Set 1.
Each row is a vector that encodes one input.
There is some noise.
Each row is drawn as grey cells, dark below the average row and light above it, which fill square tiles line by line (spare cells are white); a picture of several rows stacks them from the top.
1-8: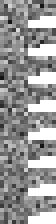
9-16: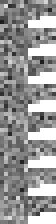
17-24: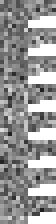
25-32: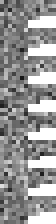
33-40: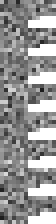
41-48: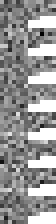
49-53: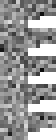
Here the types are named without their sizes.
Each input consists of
a label.
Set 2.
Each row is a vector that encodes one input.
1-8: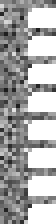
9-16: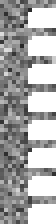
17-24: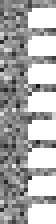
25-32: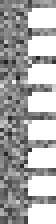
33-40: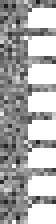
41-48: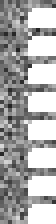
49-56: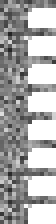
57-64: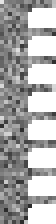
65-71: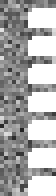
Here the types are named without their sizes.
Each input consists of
a label.
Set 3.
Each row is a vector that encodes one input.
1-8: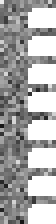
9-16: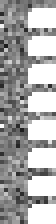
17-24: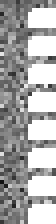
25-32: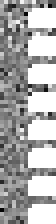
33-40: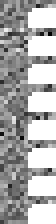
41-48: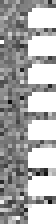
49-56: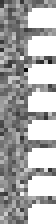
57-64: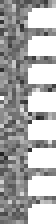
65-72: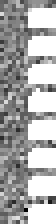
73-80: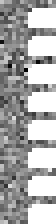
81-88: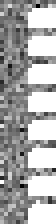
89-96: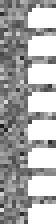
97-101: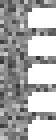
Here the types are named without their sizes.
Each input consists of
either a point on a circle, or a fixed value.
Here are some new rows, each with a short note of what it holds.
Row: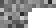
a point on a circle
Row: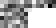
a fixed value
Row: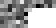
a fixed value
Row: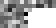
a fixed value
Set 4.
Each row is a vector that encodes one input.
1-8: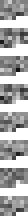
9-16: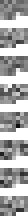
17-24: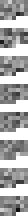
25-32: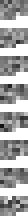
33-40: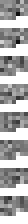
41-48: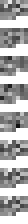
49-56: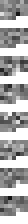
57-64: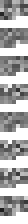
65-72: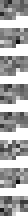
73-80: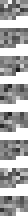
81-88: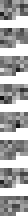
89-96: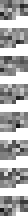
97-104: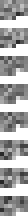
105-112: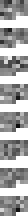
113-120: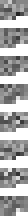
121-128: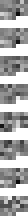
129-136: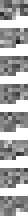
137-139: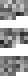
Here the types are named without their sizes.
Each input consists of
a point on a line.
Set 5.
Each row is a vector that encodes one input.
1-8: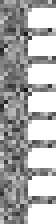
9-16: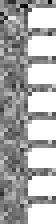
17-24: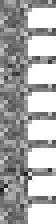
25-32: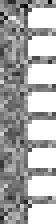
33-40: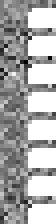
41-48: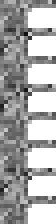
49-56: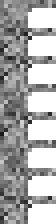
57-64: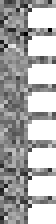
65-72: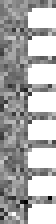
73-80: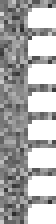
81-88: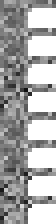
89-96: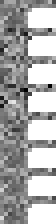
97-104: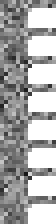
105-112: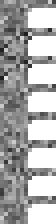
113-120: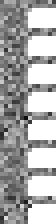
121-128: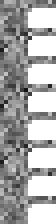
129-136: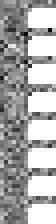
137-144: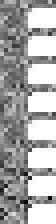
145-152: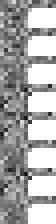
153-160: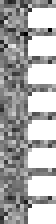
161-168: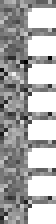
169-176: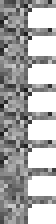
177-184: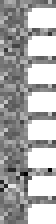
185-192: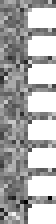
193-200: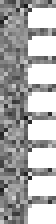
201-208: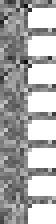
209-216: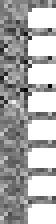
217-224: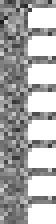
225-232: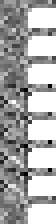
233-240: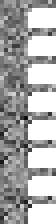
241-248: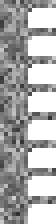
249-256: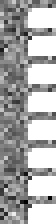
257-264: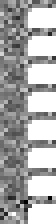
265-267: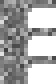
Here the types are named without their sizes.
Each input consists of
a point on a line.
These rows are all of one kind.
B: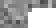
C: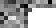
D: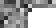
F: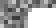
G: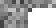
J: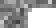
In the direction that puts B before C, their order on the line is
F, J, B, G, D, C.
